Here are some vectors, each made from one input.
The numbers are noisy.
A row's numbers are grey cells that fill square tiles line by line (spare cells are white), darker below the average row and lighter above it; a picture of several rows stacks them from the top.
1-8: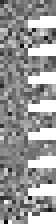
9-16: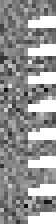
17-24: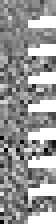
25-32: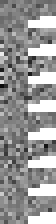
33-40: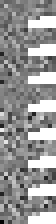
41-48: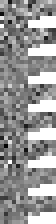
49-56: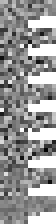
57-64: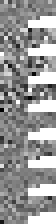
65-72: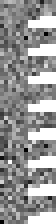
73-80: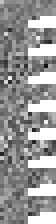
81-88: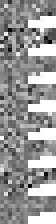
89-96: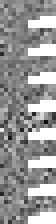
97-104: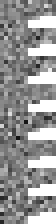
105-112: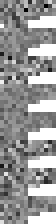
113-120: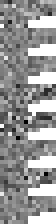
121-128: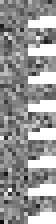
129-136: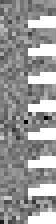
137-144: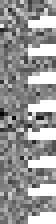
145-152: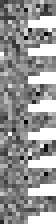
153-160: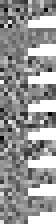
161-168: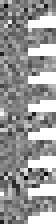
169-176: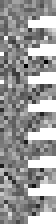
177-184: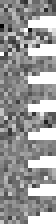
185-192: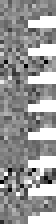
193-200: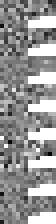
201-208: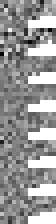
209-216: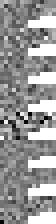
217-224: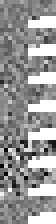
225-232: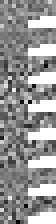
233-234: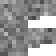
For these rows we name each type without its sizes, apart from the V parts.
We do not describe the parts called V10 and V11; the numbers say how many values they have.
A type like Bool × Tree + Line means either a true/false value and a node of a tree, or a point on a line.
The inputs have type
(Bool × Bool × Bool + V10) × Tree × V11 + Line.
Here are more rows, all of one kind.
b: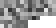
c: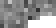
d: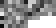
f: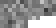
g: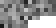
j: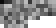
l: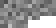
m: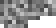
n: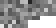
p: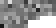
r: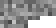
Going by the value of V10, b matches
c, d, m and r.
